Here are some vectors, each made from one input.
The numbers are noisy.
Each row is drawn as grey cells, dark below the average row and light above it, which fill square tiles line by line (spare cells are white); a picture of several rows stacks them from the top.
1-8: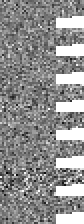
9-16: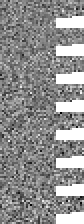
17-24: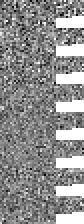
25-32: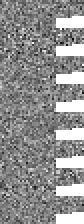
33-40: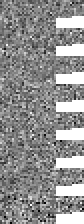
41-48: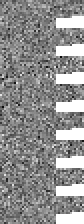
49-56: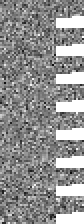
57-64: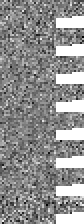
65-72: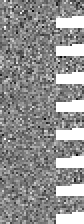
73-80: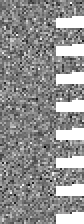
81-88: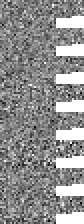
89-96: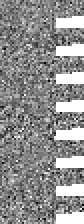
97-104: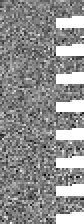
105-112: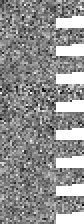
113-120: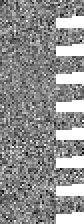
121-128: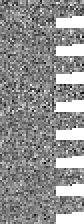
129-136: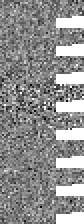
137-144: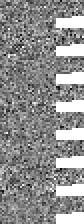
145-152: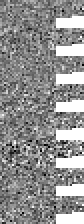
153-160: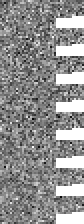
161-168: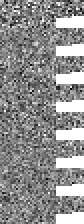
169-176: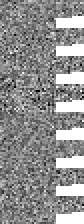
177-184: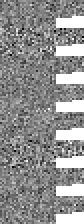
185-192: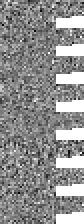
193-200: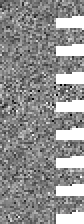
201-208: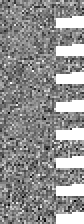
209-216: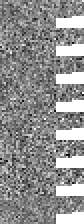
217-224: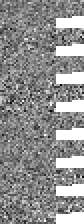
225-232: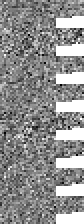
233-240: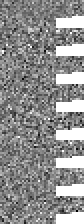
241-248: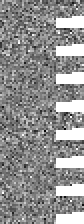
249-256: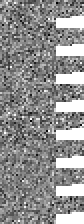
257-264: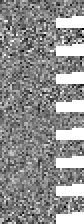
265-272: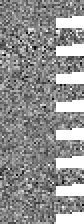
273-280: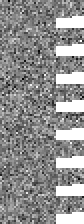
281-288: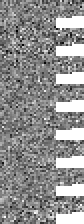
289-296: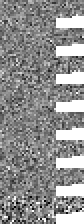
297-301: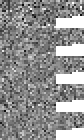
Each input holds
a point on an 11-point circle, a point on a 5-point line and a true/false value, together with either one of 7 labels, or a point on an 8-point line.
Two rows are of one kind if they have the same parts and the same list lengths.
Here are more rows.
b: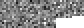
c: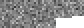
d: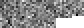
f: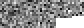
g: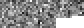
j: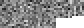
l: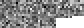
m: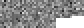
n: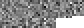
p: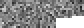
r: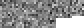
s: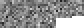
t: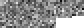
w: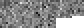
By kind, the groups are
b, l, m, n, r, s, w
c, d, f, g, j, p, t

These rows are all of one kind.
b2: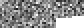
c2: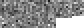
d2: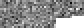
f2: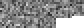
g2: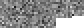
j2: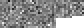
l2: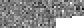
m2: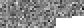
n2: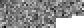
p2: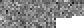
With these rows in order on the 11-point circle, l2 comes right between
c2 and f2.
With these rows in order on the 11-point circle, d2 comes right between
b2 and g2.
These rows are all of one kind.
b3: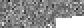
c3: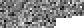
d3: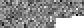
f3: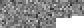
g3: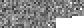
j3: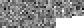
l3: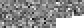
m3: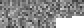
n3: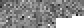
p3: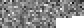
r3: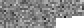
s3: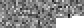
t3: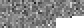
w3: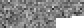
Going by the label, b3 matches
c3, d3, n3 and t3.
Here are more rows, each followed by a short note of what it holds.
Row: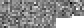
a point on an 11-point circle, a point on a 5-point line, a point on an 8-point line and a true/false value
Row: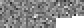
a point on an 11-point circle, a point on a 5-point line, a point on an 8-point line and a true/false value
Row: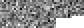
a point on an 11-point circle, one of 7 labels, a point on a 5-point line and a true/false value
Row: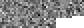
a point on an 11-point circle, a point on a 5-point line, a point on an 8-point line and a true/false value
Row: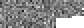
a point on an 11-point circle, a point on a 5-point line, a point on an 8-point line and a true/false value
